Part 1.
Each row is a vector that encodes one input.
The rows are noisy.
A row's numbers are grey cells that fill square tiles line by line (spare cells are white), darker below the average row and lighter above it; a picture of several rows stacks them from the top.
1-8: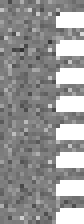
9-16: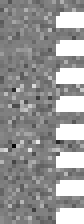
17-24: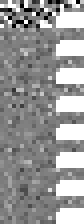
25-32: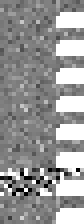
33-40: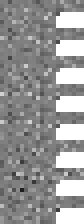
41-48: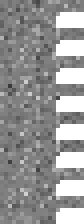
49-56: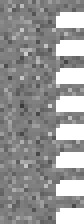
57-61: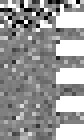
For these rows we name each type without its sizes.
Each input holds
either a fixed value, or a label and a true/false value.
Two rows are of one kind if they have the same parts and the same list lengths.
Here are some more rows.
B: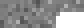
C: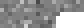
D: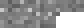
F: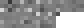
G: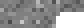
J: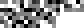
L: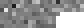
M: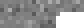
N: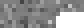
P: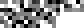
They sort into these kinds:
B, C, D, F, G, L, M, N
J, P

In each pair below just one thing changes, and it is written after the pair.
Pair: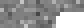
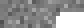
the label
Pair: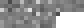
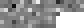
the true/false value
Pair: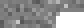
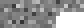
the true/false value
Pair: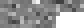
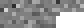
the label
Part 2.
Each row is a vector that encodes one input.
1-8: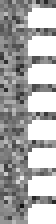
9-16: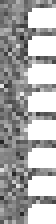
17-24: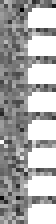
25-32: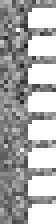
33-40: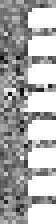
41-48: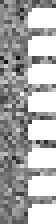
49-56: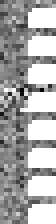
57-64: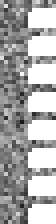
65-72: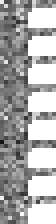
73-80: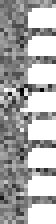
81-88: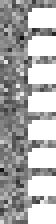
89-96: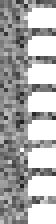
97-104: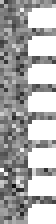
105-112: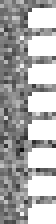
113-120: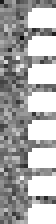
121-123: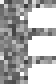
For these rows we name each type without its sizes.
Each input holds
a list of points on a line.
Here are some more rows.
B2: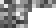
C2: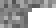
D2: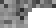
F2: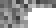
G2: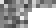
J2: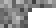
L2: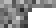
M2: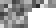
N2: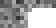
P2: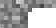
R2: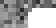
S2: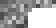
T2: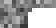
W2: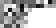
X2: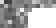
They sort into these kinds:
B2, C2, G2, J2, L2, M2, P2, S2, T2, X2
D2, F2, N2, R2
W2

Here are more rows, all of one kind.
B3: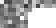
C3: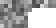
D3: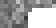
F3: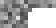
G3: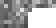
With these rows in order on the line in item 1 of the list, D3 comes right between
F3 and G3.
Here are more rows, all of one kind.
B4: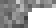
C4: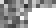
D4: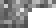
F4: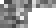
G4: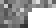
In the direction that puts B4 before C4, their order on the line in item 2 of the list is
G4, D4, B4, C4, F4.
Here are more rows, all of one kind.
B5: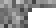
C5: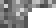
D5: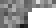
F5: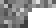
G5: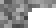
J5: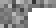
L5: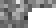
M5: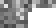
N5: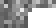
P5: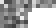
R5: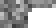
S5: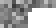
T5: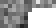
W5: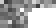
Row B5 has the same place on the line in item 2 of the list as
C5, M5 and N5.
